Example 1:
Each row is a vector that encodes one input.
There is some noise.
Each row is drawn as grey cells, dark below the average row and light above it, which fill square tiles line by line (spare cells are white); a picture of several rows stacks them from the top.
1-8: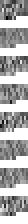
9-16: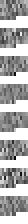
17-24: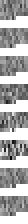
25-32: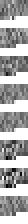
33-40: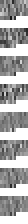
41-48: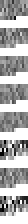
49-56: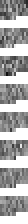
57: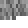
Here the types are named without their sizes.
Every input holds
either a fixed value, or three true/false values.
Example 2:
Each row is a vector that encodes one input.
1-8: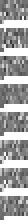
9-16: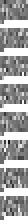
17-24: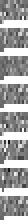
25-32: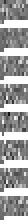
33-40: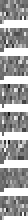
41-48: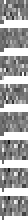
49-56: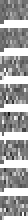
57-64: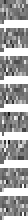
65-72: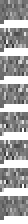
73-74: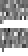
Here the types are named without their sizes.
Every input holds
a node of a tree.
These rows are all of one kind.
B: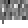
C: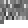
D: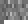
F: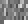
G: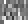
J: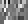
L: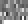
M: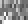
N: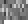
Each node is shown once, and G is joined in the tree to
C.
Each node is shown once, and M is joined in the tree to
L.
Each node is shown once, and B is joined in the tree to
N.
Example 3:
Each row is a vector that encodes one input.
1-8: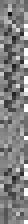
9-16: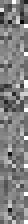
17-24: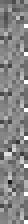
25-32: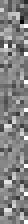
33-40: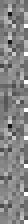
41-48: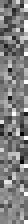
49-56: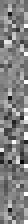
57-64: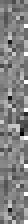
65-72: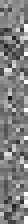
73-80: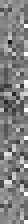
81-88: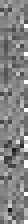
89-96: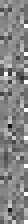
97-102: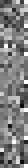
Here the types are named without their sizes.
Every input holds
a node of a tree.
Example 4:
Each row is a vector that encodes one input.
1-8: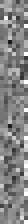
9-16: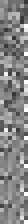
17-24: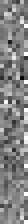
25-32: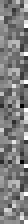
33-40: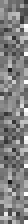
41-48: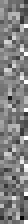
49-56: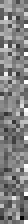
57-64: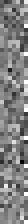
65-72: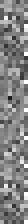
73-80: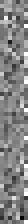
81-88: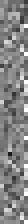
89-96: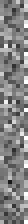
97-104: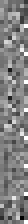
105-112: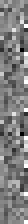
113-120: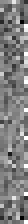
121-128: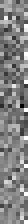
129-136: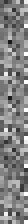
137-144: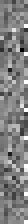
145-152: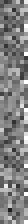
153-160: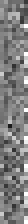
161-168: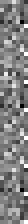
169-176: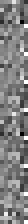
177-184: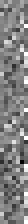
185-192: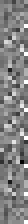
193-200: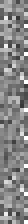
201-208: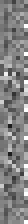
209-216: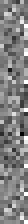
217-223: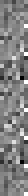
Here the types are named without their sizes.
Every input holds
a node of a tree.
